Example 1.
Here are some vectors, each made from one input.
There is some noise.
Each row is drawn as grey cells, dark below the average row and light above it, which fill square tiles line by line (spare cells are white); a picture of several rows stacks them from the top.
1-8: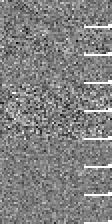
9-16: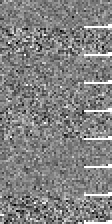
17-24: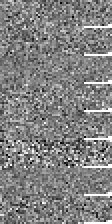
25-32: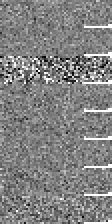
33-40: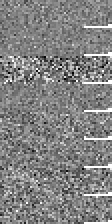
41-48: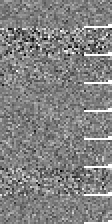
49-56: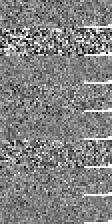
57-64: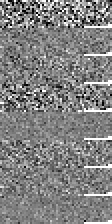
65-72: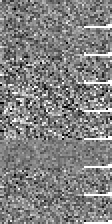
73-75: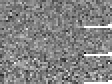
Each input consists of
either a point on a 5-point line, or three true/false values.
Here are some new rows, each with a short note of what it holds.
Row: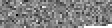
a point on a 5-point line
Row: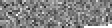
a point on a 5-point line
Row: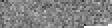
three true/false values
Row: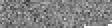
a point on a 5-point line
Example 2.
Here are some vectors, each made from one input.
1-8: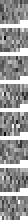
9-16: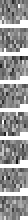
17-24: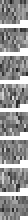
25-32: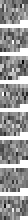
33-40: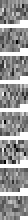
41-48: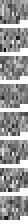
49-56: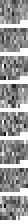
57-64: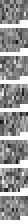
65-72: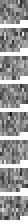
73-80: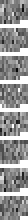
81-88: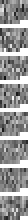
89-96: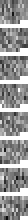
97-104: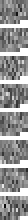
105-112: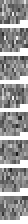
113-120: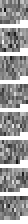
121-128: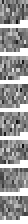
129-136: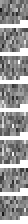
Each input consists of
either a point on an 11-point circle, or a point on a 17-point circle.
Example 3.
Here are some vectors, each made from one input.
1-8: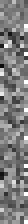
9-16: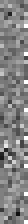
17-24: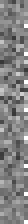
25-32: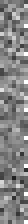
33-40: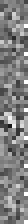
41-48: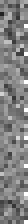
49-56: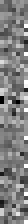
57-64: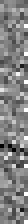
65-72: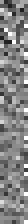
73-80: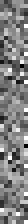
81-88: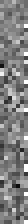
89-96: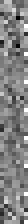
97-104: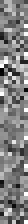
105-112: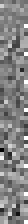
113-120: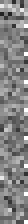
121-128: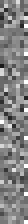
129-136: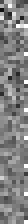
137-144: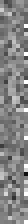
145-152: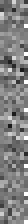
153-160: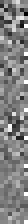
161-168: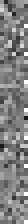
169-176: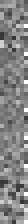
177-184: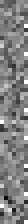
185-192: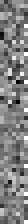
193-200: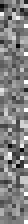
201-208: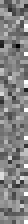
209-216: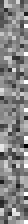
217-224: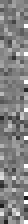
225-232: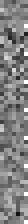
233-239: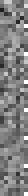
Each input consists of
either a fixed value, or a node of a 12-node tree, or four true/false values.
